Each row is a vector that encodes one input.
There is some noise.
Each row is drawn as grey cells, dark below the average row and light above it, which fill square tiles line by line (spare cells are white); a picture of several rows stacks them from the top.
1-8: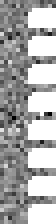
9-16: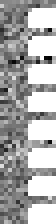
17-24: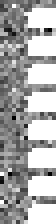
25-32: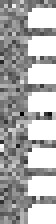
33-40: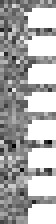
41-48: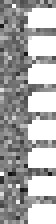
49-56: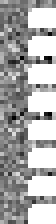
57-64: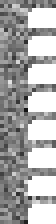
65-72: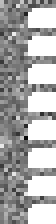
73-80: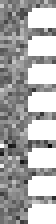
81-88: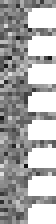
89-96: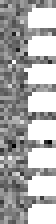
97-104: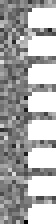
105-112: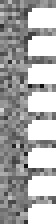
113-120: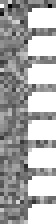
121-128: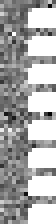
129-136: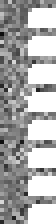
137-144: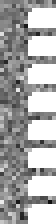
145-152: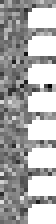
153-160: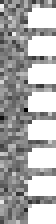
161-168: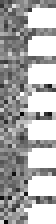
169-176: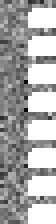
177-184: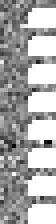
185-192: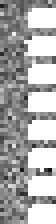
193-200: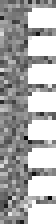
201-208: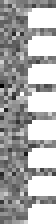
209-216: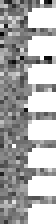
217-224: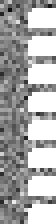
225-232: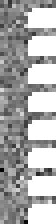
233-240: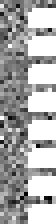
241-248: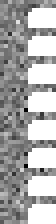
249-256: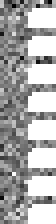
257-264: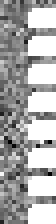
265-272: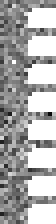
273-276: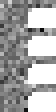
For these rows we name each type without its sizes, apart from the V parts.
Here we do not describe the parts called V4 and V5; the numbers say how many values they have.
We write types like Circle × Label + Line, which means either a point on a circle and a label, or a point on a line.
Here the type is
((Bool × Bool × Bool × Bool + Label) × V4 + Circle) × V5.
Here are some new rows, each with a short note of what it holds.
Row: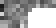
a label, a value of V4 and a value of V5
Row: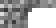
a label, a value of V4 and a value of V5
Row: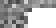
a label, a value of V4 and a value of V5
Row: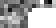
a point on a circle and a value of V5
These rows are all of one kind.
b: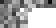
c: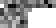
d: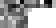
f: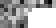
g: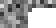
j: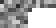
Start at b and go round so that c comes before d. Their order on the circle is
b, j, g, c, d, f.
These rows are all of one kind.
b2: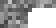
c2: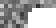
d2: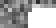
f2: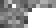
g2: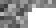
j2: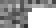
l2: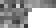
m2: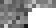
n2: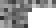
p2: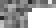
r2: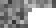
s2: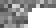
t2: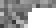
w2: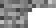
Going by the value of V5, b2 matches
f2, m2 and w2.
